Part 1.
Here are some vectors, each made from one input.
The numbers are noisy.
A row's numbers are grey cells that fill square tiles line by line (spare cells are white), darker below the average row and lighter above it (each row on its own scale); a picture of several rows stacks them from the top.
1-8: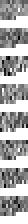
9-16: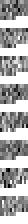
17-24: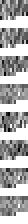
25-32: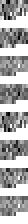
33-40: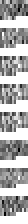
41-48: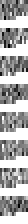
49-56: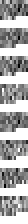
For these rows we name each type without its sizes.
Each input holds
a point on a circle.
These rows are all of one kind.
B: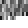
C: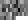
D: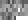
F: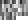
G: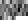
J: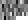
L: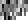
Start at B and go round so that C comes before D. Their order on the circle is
B, G, C, J, L, D, F.
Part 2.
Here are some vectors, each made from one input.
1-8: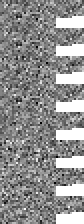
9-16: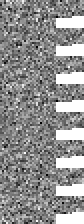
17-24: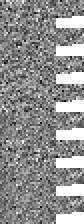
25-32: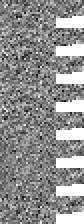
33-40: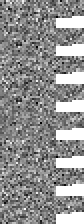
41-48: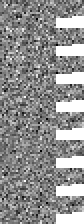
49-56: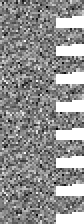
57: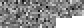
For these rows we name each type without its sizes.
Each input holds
a point on a line.
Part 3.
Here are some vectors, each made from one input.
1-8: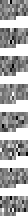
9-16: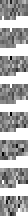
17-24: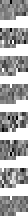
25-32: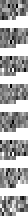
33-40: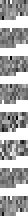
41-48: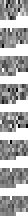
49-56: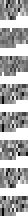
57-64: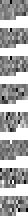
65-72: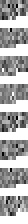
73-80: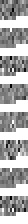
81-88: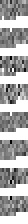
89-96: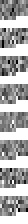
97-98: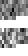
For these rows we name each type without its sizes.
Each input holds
either a fixed value, or four true/false values.
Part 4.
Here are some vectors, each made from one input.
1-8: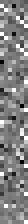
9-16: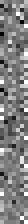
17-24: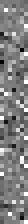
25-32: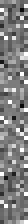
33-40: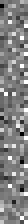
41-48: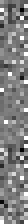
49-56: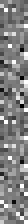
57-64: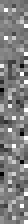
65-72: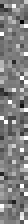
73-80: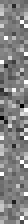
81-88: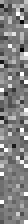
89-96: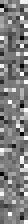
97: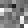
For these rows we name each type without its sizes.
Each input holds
four true/false values.
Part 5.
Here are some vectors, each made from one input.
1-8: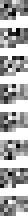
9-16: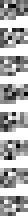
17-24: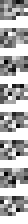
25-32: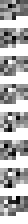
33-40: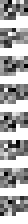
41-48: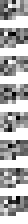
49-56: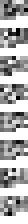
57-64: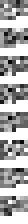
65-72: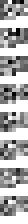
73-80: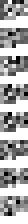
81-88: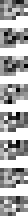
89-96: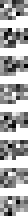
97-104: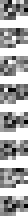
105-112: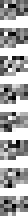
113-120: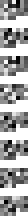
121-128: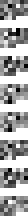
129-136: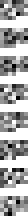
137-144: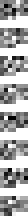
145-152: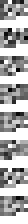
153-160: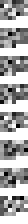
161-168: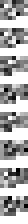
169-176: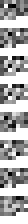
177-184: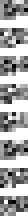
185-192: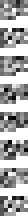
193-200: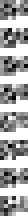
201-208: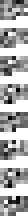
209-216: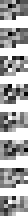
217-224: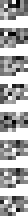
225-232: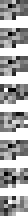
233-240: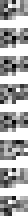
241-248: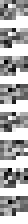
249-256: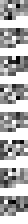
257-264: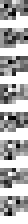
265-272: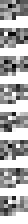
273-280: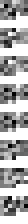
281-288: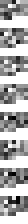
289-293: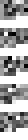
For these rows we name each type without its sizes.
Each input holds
four true/false values.
